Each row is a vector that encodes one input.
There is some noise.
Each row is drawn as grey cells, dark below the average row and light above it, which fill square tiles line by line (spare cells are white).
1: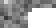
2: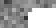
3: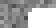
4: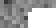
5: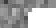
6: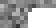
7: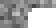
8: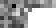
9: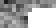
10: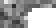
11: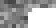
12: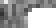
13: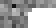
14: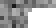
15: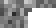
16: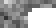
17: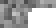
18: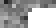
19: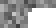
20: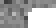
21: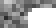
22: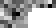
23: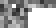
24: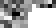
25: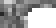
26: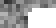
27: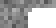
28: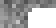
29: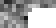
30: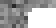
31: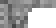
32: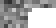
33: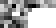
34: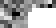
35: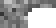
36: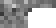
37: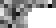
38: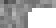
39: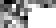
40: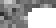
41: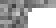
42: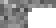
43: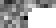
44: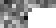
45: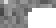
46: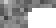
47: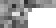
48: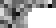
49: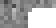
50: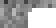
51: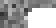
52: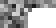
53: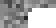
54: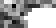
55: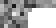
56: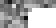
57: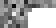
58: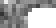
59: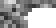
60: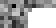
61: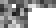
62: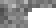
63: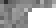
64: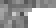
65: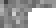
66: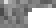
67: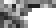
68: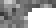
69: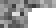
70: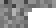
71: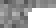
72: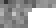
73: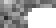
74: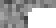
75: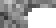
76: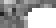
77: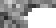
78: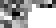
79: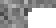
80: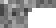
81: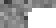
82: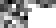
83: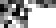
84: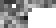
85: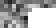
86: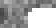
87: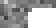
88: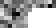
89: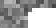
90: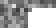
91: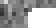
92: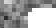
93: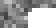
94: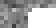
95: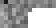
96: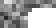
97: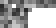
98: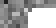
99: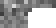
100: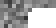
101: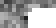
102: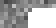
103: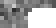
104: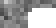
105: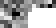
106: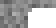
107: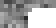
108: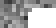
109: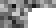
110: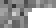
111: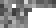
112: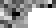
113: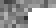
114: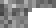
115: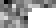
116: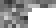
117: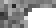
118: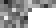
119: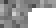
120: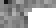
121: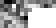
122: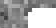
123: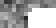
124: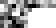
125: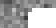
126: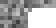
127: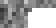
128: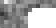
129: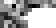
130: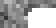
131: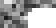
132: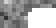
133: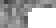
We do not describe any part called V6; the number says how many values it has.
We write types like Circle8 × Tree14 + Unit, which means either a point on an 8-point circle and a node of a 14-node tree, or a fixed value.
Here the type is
List2(Line5 × V6).
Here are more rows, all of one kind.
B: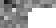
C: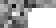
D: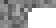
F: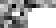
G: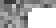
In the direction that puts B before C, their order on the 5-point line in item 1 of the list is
B, D, G, C, F.
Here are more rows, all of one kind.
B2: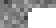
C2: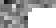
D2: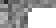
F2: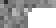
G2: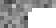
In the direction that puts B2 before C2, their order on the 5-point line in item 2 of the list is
B2, F2, C2, G2, D2.
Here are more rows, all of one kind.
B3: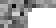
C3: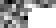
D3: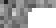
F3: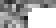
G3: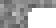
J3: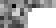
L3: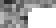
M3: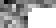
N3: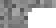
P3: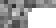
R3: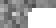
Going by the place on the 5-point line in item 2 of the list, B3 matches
D3, F3, J3 and M3.
